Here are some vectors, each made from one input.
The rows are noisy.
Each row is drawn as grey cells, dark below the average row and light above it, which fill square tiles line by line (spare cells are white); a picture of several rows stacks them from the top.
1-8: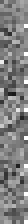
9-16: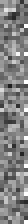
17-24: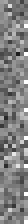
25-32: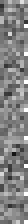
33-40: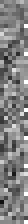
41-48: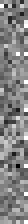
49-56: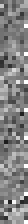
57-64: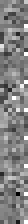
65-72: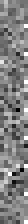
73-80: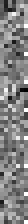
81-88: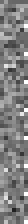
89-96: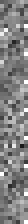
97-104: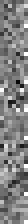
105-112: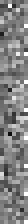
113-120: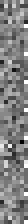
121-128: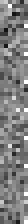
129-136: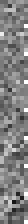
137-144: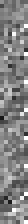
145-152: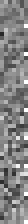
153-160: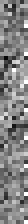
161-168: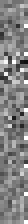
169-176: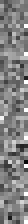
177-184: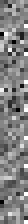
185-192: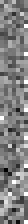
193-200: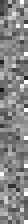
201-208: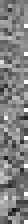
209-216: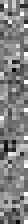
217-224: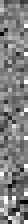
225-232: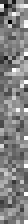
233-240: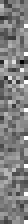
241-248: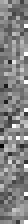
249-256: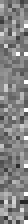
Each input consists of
a point on an 18-point circle, together with either a point on a 7-point line, or three true/false values.
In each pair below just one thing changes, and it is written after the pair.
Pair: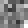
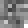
one of the three true/false values
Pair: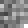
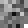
the place on the 18-point circle
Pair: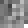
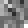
the place on the 18-point circle
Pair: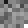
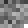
the place on the 18-point circle
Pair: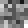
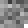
one of the three true/false values
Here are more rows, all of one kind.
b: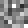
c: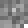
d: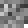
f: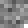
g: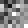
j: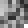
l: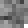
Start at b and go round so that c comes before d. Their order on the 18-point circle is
b, l, g, c, j, d, f.
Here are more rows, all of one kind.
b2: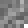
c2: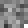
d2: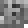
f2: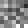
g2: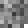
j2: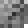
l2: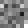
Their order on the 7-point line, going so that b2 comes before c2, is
f2, l2, g2, j2, d2, b2, c2.
